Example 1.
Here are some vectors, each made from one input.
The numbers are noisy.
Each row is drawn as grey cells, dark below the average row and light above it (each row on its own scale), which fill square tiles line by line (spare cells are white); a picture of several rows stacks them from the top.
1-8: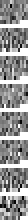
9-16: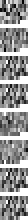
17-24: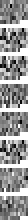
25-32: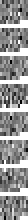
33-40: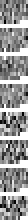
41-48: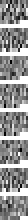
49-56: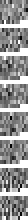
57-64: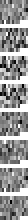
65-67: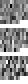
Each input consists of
one of 8 labels.
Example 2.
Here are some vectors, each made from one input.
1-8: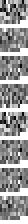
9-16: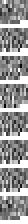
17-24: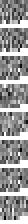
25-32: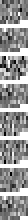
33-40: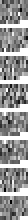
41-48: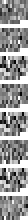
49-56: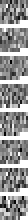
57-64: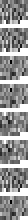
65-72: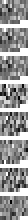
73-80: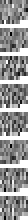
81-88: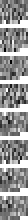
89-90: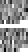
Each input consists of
one of 8 labels.
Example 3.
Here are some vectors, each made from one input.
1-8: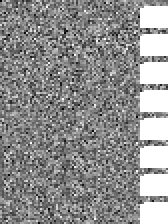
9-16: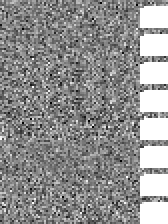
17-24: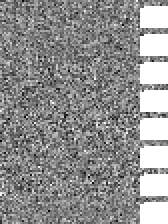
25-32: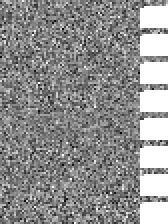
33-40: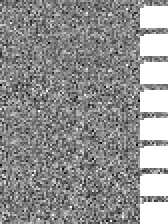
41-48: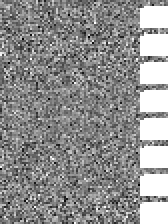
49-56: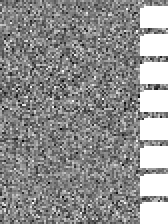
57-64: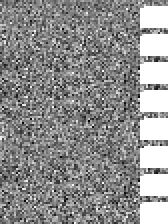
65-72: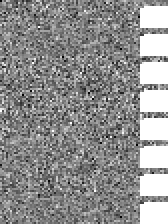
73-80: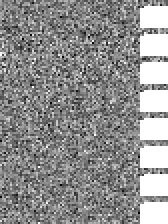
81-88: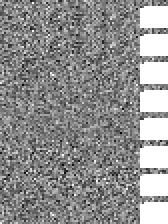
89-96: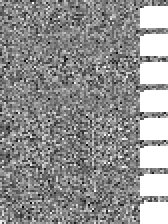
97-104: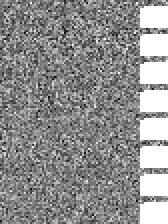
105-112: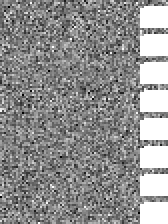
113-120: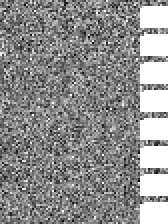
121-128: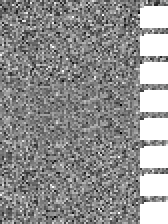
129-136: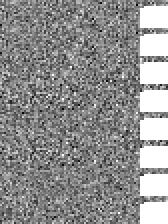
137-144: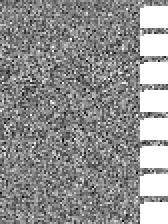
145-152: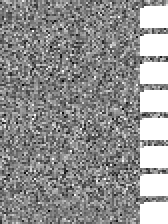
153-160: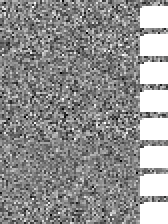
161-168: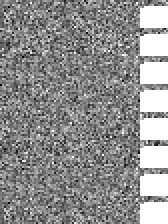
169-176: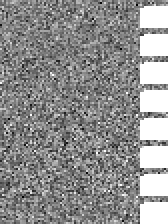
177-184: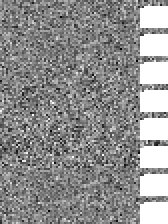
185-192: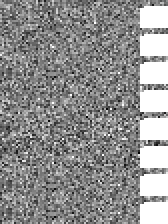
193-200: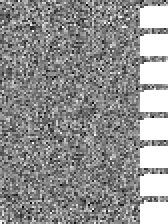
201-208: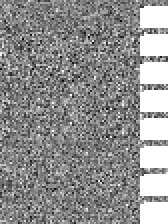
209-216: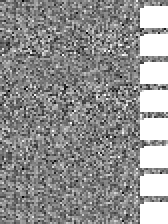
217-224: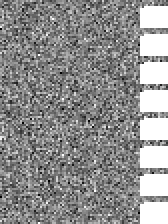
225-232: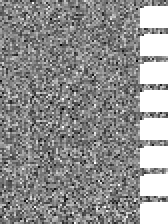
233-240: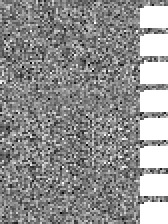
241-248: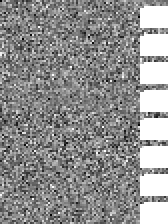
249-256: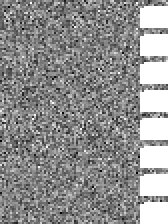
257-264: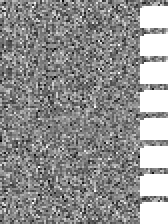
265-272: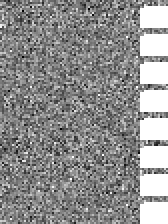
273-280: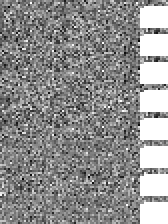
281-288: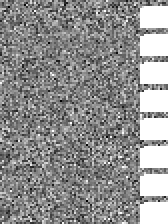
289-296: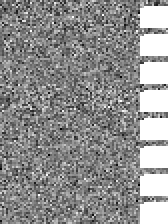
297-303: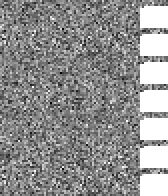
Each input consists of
a point on a 19-point circle.
